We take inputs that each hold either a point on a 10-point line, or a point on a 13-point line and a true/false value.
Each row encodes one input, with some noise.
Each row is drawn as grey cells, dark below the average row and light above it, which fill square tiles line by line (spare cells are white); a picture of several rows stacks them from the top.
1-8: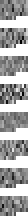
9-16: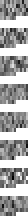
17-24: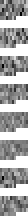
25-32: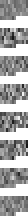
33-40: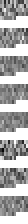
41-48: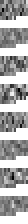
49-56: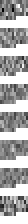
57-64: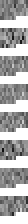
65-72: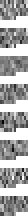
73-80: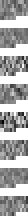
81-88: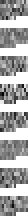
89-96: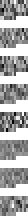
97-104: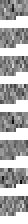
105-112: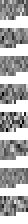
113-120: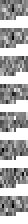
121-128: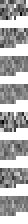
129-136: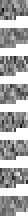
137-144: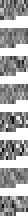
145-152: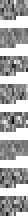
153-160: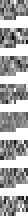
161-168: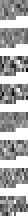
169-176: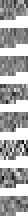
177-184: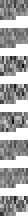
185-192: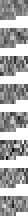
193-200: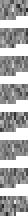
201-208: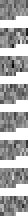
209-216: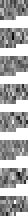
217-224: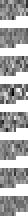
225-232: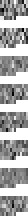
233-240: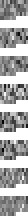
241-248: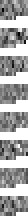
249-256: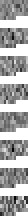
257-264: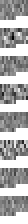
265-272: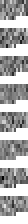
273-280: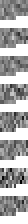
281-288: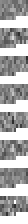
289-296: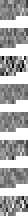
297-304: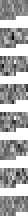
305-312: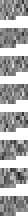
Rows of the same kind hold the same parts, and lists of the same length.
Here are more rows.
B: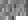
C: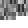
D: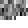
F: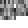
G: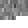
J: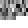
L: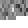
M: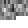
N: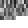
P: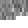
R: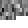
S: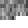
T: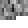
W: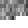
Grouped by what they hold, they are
B, C, G, J, L, N, P, S, W
D, F, M, R, T

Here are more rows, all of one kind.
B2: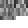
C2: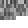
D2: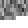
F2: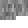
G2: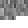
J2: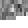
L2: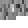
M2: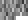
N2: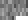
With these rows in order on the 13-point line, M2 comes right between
D2 and N2.
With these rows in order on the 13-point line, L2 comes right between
C2 and N2.
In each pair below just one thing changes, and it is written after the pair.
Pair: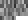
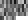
the true/false value
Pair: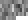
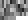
the place on the 13-point line
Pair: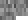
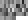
the true/false value
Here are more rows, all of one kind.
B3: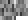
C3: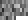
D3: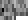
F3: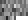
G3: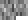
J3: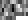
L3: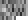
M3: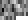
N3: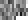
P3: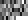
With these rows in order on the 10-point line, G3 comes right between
L3 and N3.
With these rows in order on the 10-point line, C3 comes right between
D3 and F3.
